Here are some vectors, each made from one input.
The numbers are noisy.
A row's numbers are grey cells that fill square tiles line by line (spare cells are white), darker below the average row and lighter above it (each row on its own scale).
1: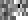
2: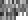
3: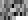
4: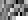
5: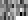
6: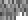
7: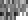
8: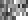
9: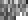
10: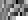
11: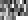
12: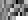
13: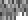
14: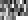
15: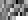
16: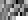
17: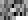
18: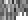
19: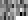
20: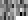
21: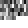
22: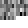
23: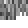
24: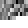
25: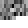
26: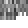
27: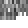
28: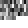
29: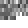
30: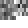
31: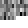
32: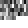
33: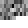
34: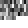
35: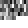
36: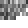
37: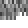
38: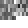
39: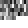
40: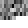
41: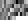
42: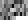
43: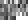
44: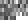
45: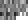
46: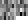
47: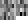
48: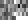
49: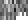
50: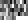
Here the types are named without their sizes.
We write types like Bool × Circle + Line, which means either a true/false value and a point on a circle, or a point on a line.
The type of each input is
List(Line).
